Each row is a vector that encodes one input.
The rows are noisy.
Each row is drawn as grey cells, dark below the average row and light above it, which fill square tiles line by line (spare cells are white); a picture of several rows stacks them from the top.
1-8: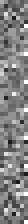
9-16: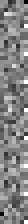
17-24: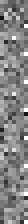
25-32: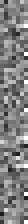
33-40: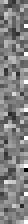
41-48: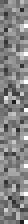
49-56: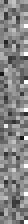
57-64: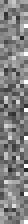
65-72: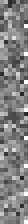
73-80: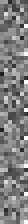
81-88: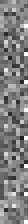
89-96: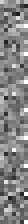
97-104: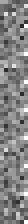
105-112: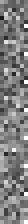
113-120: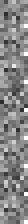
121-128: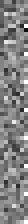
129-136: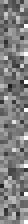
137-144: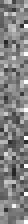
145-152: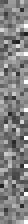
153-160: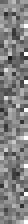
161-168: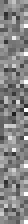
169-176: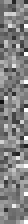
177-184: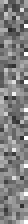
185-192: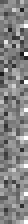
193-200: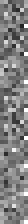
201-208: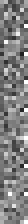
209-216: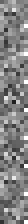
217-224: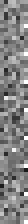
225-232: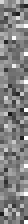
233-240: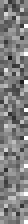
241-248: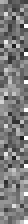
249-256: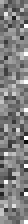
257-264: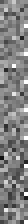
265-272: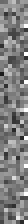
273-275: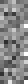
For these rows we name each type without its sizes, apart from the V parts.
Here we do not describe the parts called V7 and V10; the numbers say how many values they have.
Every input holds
either a true/false value, a value of V7 and a value of V10, or a list of points on a line.
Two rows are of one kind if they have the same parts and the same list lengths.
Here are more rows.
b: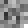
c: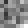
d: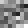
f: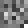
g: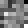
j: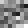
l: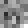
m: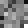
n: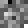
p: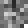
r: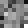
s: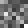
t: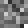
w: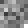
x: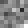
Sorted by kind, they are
b, l, w
c, x
d, j
f, g, m, n, p, r, s, t

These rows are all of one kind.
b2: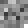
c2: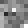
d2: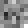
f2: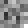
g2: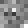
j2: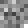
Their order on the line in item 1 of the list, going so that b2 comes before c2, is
f2, d2, b2, j2, g2, c2.
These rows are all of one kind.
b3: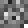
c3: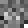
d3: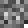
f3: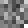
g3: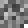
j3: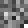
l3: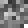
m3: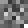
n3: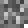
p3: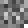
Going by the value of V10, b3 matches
c3, d3 and j3.
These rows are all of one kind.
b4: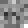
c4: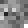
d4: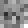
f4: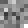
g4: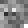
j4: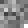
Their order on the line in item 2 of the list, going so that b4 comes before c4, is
d4, b4, g4, f4, j4, c4.
